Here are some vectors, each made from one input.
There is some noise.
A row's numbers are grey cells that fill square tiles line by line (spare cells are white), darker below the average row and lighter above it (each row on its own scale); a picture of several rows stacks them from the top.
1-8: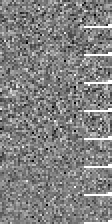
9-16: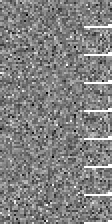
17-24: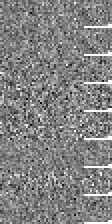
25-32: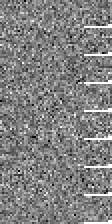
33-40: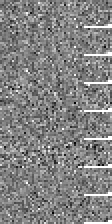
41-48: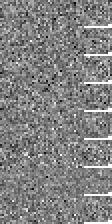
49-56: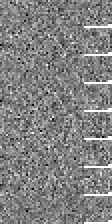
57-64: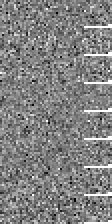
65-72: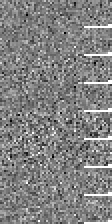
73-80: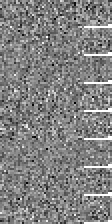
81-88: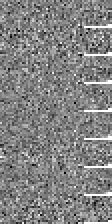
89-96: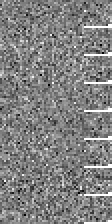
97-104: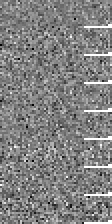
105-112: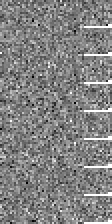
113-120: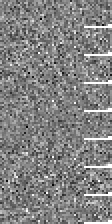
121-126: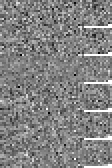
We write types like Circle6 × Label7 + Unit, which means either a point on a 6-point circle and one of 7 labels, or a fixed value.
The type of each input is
(Label9 + Line7) × Line8.
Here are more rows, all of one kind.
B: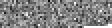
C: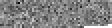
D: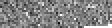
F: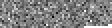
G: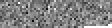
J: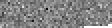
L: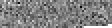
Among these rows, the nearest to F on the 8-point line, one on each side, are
G and L.
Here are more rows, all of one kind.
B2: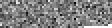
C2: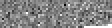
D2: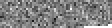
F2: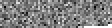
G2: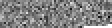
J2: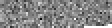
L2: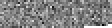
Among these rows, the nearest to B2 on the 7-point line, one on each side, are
C2 and D2.
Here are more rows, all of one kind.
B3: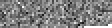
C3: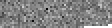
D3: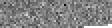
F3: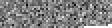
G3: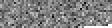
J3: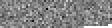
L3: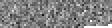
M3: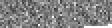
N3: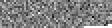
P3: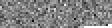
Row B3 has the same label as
C3 and M3.
